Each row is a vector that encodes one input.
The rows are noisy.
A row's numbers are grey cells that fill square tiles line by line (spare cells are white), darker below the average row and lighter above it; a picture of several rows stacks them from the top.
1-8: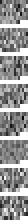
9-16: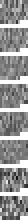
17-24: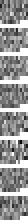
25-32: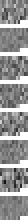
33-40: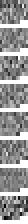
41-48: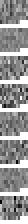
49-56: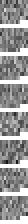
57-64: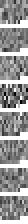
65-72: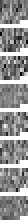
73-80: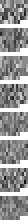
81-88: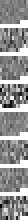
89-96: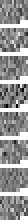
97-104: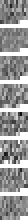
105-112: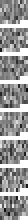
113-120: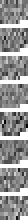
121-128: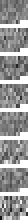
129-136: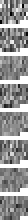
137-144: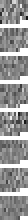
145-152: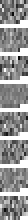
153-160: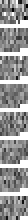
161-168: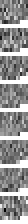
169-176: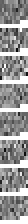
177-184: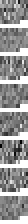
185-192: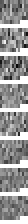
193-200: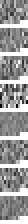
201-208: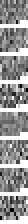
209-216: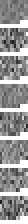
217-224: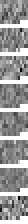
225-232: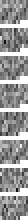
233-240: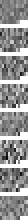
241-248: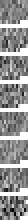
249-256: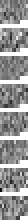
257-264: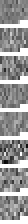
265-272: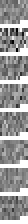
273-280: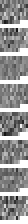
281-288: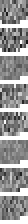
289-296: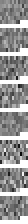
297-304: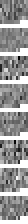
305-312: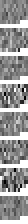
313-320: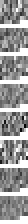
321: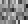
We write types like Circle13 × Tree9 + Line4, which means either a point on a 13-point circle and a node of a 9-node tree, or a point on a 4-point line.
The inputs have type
Bool × (Line10 + Line11).
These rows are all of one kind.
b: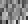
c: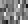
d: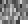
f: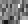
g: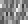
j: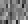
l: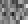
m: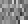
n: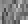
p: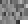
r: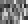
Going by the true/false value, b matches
d, g and l.
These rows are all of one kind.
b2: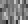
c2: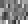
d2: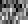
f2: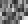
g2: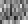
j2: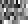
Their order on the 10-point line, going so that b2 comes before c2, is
f2, b2, c2, g2, j2, d2.
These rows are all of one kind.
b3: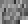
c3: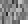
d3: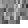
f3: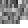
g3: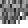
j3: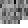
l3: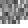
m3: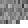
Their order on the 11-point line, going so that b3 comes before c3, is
j3, d3, b3, l3, m3, c3, f3, g3.
